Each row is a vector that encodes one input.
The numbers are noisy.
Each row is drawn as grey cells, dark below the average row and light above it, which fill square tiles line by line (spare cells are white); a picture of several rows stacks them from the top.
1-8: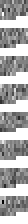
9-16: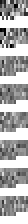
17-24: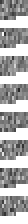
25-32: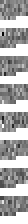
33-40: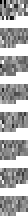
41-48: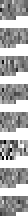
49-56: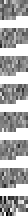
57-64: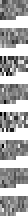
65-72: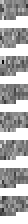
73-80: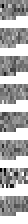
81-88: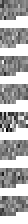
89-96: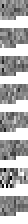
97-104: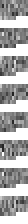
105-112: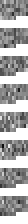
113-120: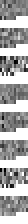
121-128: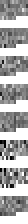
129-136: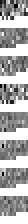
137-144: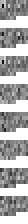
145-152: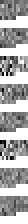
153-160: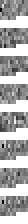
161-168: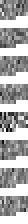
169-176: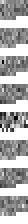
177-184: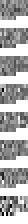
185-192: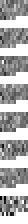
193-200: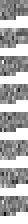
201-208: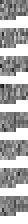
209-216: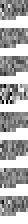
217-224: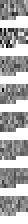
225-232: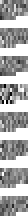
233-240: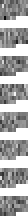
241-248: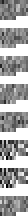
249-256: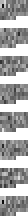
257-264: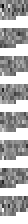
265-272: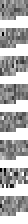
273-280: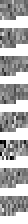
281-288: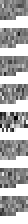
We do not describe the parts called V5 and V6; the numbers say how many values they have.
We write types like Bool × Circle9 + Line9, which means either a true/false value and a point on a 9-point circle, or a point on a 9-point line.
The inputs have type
(Bool × Bool × Bool + V6) × Tree13 + V5.
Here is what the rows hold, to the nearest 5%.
About 90% of them hold a node of a 13-node tree, together with either three true/false values, or a value of V6. The rest hold a value of V5.
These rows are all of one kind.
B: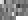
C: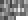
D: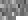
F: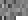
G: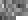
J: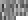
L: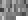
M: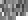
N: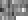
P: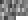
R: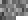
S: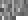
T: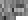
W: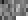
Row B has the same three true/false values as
G, M and R.
